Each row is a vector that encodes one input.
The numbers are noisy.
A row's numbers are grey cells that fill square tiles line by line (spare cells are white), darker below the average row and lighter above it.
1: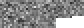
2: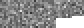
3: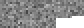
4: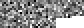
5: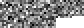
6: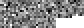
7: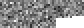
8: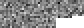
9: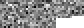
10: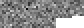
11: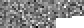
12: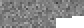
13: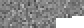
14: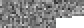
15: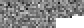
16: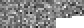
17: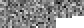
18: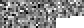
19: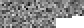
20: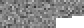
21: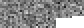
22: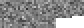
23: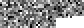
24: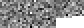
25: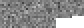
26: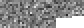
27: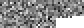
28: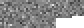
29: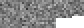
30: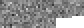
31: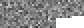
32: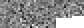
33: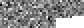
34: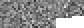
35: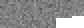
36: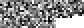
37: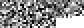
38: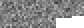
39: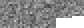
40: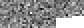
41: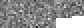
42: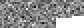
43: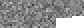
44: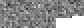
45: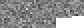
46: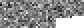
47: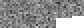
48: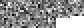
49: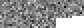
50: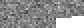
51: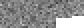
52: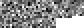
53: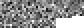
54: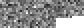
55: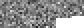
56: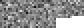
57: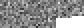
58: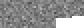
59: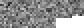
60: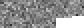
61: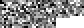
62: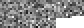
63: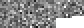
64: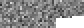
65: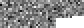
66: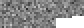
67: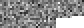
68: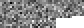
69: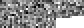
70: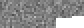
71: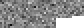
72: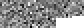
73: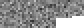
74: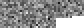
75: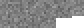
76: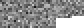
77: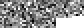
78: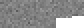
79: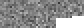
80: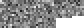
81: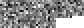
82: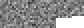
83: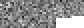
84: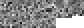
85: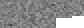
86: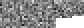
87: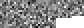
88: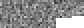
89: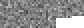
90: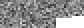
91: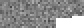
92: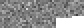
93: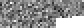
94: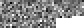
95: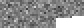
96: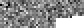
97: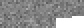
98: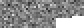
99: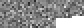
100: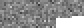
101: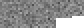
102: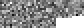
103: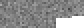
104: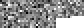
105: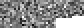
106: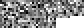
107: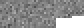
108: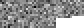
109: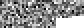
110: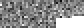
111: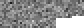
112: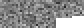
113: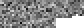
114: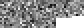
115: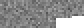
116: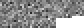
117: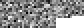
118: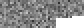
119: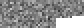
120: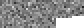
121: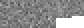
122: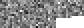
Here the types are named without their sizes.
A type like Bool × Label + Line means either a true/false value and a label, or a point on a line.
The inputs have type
Label × Label × (Label + Tree).
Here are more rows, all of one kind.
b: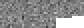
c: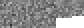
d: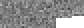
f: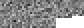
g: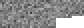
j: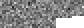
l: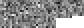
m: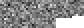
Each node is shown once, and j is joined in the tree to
d and g.
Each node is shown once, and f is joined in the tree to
m.
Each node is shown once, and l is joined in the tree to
d.
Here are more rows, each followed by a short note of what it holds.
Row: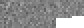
two labels and a node of a tree
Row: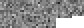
two labels and a node of a tree
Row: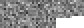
three labels
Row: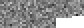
two labels and a node of a tree
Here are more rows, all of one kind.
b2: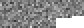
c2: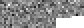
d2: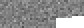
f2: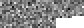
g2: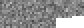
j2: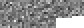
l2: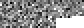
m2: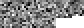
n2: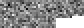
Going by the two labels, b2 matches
c2 and g2.
